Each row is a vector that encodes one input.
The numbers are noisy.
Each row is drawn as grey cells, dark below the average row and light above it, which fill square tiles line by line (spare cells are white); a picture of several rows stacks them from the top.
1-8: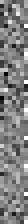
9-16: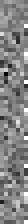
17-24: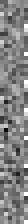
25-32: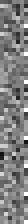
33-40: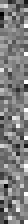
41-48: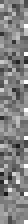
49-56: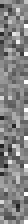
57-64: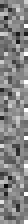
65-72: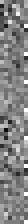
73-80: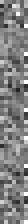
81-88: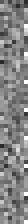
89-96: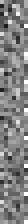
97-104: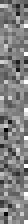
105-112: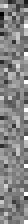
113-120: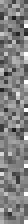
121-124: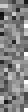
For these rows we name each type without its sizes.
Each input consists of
a point on a line, together with either a fixed value, or a node of a tree and a true/false value.
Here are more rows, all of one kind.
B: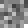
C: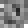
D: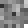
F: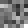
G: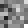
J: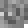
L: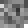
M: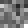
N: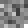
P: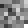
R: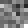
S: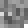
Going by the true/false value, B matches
D and P.
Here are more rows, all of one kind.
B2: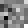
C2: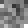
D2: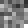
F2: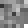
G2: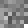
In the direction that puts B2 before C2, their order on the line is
B2, F2, G2, C2, D2.
